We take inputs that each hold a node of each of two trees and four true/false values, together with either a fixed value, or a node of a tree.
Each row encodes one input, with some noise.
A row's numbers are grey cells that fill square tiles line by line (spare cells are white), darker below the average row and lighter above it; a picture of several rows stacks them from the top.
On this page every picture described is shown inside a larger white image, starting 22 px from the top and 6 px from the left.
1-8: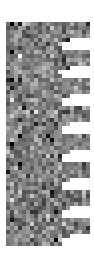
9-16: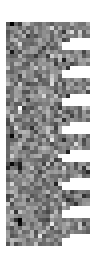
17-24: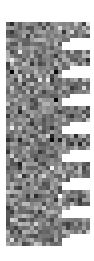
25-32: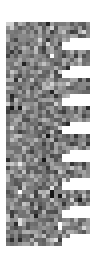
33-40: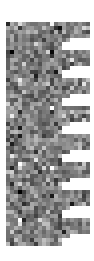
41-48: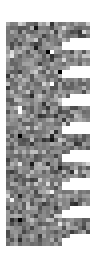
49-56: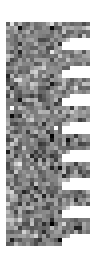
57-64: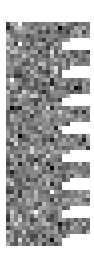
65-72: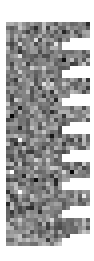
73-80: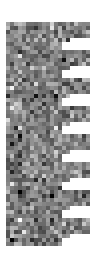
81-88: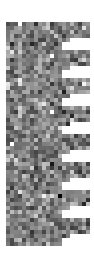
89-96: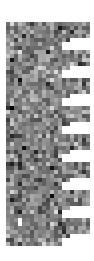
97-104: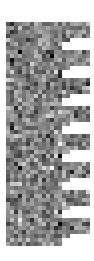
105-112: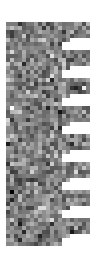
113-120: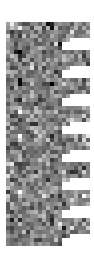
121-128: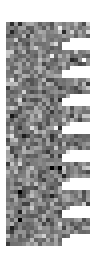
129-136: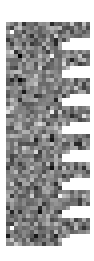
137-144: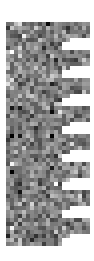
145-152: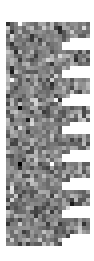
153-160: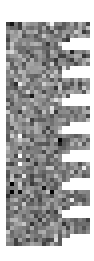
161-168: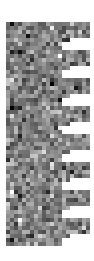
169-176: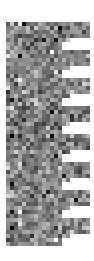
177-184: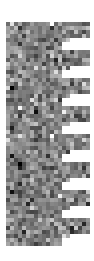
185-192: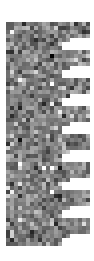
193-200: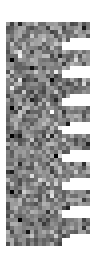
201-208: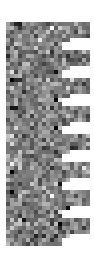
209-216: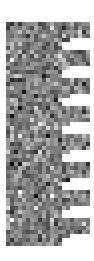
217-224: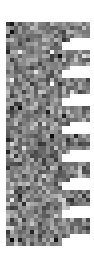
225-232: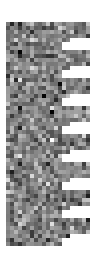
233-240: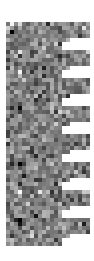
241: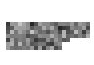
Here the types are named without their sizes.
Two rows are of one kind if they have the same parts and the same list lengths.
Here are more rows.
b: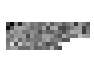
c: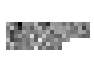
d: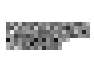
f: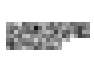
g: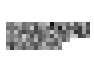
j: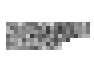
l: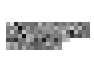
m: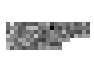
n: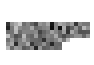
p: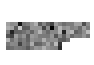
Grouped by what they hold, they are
b, c, p
d, f, g, j, l, m, n

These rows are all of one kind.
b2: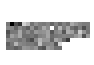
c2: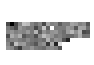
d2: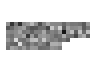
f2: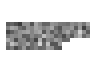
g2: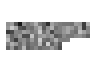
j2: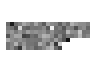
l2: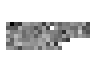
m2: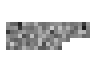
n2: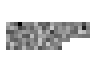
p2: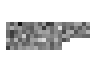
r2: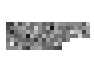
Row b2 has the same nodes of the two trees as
f2, g2, m2 and n2.
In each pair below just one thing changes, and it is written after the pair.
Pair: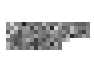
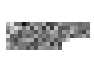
one of the four true/false values
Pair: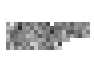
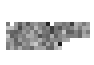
one of the four true/false values
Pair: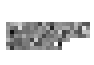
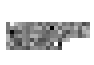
one of the four true/false values
